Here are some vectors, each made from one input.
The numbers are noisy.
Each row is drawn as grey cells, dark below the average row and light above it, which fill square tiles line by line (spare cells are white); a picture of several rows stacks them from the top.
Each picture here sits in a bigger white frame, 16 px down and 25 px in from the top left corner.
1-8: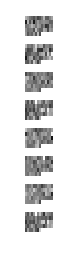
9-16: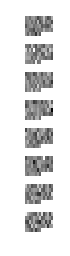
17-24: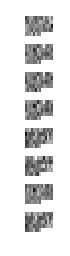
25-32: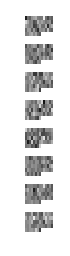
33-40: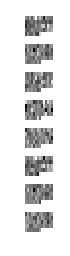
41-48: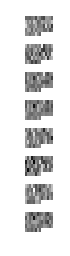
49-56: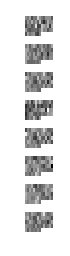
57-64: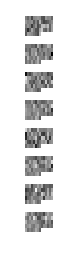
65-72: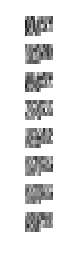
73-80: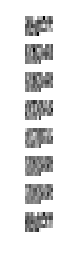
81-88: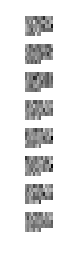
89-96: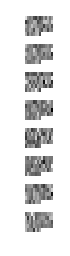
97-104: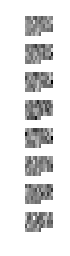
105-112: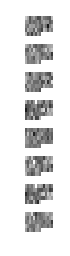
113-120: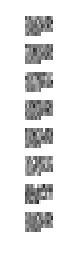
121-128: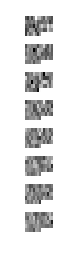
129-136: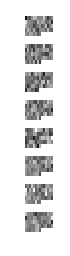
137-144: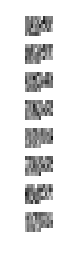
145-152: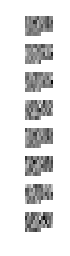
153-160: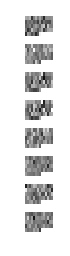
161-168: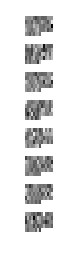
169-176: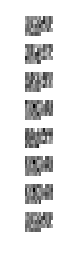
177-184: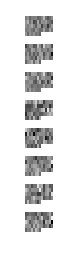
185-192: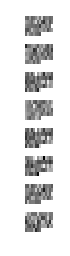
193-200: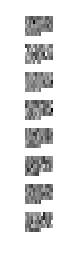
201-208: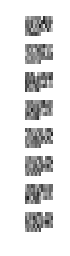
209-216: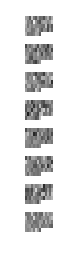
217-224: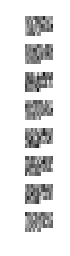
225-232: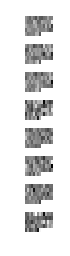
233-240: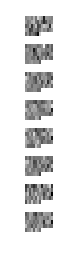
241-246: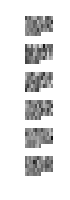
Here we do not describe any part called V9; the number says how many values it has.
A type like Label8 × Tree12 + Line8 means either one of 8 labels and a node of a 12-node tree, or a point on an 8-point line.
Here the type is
(Bool × V9 + Line7) × Line8 + Circle10.
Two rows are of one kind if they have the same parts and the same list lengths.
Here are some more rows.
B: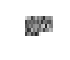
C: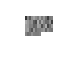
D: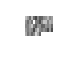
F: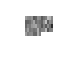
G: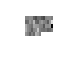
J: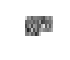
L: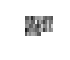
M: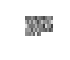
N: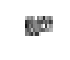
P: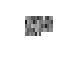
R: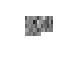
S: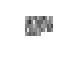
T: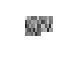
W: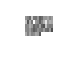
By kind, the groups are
B, J, L, N, T
C, P, R
D, F, G, M, S, W

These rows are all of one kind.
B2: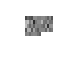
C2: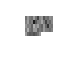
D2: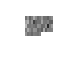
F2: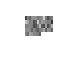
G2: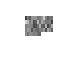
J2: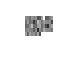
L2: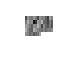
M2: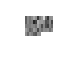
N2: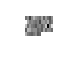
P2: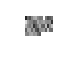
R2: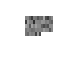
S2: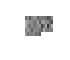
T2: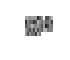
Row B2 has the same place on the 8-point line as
C2 and N2.
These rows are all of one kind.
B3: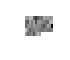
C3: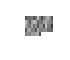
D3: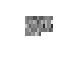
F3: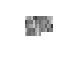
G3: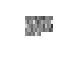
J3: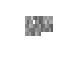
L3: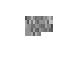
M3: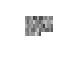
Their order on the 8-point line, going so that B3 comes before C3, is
L3, B3, J3, F3, M3, C3, D3, G3.
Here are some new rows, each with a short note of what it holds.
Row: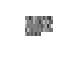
a point on a 7-point line and a point on an 8-point line
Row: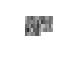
a point on a 10-point circle
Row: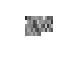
a point on a 7-point line and a point on an 8-point line
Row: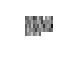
a point on an 8-point line, a true/false value and a value of V9
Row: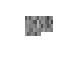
a point on a 7-point line and a point on an 8-point line
